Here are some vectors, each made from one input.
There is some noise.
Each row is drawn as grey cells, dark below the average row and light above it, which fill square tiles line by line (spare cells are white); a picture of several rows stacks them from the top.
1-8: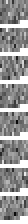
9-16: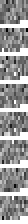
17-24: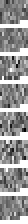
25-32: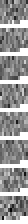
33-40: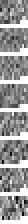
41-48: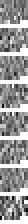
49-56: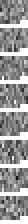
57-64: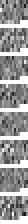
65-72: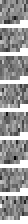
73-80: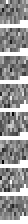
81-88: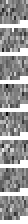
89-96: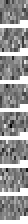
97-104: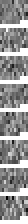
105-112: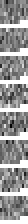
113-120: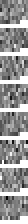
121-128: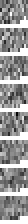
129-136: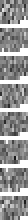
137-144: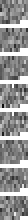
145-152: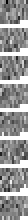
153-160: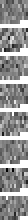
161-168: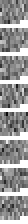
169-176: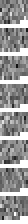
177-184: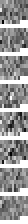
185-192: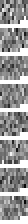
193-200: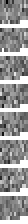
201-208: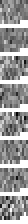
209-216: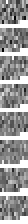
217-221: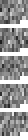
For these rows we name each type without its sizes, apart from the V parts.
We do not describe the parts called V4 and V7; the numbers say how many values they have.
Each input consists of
a true/false value, together with either a point on a circle and a value of V7, or a value of V4.
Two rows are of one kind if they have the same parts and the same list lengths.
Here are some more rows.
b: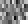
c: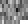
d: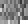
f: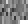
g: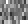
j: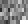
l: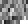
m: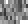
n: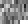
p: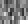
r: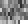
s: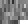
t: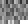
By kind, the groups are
b, j, l, n
c, d, f, g, m, p, r, s, t

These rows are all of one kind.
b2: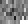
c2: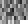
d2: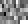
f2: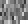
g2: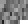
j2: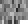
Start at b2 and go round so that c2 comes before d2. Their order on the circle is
b2, f2, g2, c2, j2, d2.
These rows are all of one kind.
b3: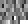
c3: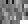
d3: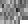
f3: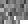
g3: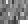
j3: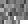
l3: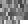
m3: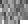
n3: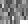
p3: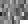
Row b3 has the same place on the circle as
c3, f3, j3 and l3.
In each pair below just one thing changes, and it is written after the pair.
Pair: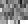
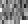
the value of V7
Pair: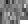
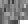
the value of V7
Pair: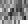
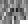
the true/false value
